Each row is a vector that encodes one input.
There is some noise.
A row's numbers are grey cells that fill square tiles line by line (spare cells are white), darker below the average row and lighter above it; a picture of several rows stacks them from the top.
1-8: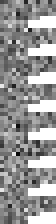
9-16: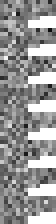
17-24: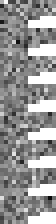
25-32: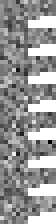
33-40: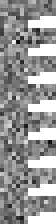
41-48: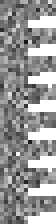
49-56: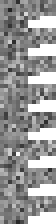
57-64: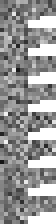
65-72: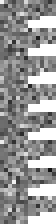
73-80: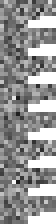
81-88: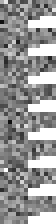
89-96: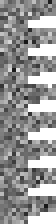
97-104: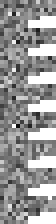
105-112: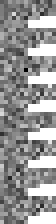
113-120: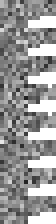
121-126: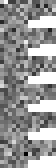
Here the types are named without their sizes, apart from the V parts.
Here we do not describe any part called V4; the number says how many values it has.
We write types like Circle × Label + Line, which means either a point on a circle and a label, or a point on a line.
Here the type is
List(Bool × Line) × V4.
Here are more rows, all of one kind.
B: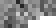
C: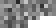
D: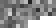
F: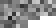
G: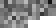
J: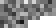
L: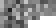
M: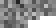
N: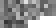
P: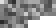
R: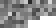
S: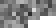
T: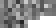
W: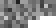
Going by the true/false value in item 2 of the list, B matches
D, G and M.
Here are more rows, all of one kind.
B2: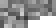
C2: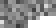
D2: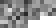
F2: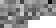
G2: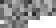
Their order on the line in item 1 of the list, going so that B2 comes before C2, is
B2, D2, C2, G2, F2.
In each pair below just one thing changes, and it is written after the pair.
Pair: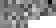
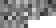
the place on the line in item 2 of the list
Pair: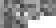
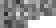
the true/false value in item 1 of the list
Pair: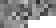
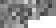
the place on the line in item 2 of the list
